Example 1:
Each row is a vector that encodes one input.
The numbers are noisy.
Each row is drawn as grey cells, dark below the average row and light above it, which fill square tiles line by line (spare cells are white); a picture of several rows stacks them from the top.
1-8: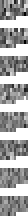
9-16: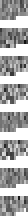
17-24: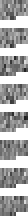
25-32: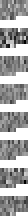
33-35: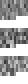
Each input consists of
a true/false value, together with either a point on a 6-point circle, or a fixed value.
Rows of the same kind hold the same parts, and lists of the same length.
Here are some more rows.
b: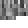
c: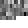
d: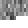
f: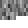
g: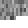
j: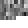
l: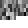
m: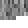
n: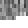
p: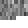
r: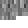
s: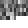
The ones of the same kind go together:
b, s
c, d, f, g, j, l, m, n, p, r

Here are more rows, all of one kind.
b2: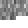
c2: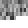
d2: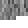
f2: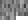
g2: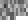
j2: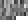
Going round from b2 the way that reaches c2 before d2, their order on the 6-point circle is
b2, g2, f2, c2, j2, d2.
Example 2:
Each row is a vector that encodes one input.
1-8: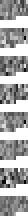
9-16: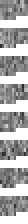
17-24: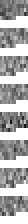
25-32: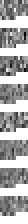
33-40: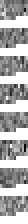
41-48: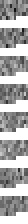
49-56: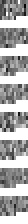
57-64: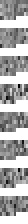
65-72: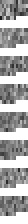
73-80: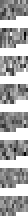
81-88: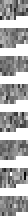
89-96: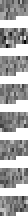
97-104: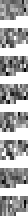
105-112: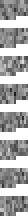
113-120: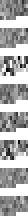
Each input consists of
a list of up to two points on a 6-point circle.
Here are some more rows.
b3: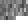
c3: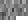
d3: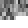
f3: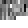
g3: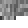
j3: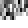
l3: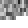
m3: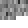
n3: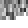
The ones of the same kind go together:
b3, d3, j3, m3
c3, g3, l3, n3
f3

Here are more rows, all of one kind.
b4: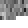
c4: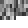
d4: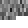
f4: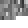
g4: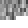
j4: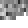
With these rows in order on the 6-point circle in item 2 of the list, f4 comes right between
c4 and g4.
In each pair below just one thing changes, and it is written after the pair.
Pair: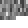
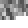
the place on the 6-point circle in item 2 of the list
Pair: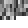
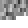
the place on the 6-point circle in item 1 of the list
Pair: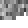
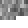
the place on the 6-point circle in item 1 of the list
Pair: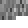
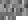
the place on the 6-point circle in item 1 of the list
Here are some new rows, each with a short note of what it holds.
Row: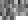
a list of one item
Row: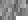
a list of two items
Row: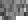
a list of one item
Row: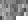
a list of two items
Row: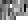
the empty list
